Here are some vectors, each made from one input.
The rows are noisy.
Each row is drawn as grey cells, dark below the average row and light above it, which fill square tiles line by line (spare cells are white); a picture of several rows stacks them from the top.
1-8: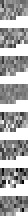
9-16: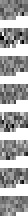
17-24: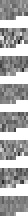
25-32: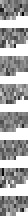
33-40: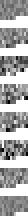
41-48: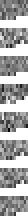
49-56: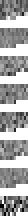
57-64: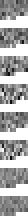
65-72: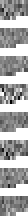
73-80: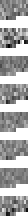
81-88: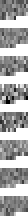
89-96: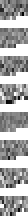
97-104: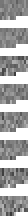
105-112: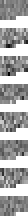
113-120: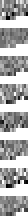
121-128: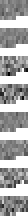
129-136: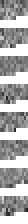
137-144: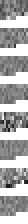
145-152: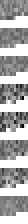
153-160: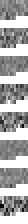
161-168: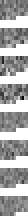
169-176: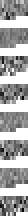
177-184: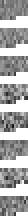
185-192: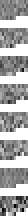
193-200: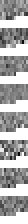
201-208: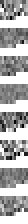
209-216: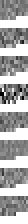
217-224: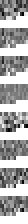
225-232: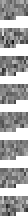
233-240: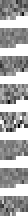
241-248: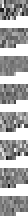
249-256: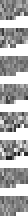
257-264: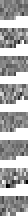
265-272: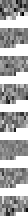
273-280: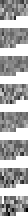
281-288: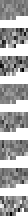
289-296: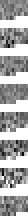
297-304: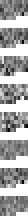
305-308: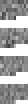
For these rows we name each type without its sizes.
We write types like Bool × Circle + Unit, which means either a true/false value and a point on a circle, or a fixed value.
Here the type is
Bool × Label × Label × Label + Circle.
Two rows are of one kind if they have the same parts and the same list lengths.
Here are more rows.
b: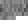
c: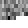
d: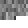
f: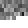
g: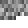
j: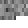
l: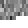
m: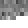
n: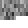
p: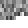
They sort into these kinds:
b, f, l, m, n, p
c, d, g, j

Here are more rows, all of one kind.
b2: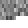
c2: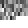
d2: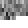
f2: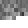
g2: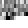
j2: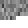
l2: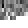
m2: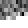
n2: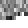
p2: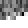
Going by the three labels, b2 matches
j2, l2 and p2.
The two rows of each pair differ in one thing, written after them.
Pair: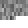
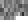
the true/false value
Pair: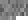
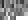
one of the three labels
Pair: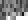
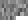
one of the three labels
